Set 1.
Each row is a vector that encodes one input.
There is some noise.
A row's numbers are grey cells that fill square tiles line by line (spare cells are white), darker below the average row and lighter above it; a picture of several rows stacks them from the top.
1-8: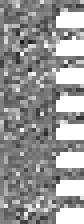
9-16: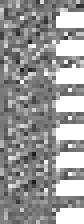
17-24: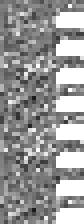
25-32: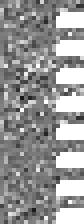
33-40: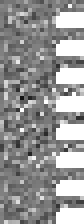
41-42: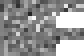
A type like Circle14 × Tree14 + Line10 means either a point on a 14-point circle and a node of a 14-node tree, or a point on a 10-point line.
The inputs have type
Tree9.
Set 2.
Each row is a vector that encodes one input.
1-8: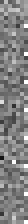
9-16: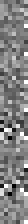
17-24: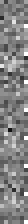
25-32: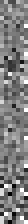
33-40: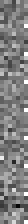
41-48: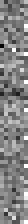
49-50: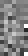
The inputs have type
Tree8 + Unit.
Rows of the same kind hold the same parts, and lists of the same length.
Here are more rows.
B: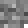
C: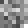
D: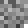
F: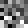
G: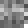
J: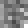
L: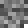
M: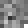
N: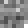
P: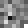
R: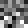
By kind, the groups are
B, C, D, G, J, L, M, N, P
F, R

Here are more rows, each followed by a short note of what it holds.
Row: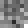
a node of an 8-node tree
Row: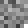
a node of an 8-node tree
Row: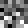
a fixed value
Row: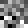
a fixed value
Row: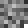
a node of an 8-node tree
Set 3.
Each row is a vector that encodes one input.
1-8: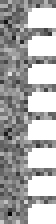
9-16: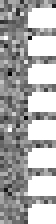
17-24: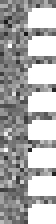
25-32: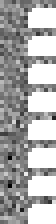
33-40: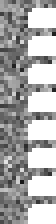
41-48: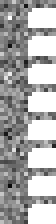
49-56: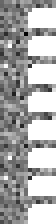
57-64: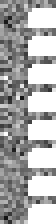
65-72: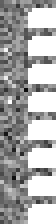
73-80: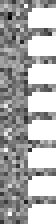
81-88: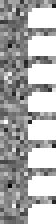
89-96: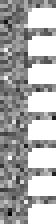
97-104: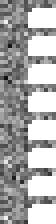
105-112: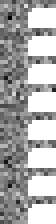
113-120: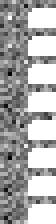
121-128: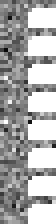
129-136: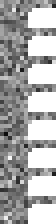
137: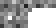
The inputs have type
Bool × Bool × Bool + Unit.
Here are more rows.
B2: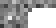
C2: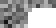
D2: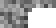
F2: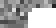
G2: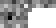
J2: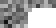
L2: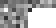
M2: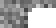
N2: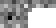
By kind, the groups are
B2, C2, D2, F2, G2, J2, M2, N2
L2

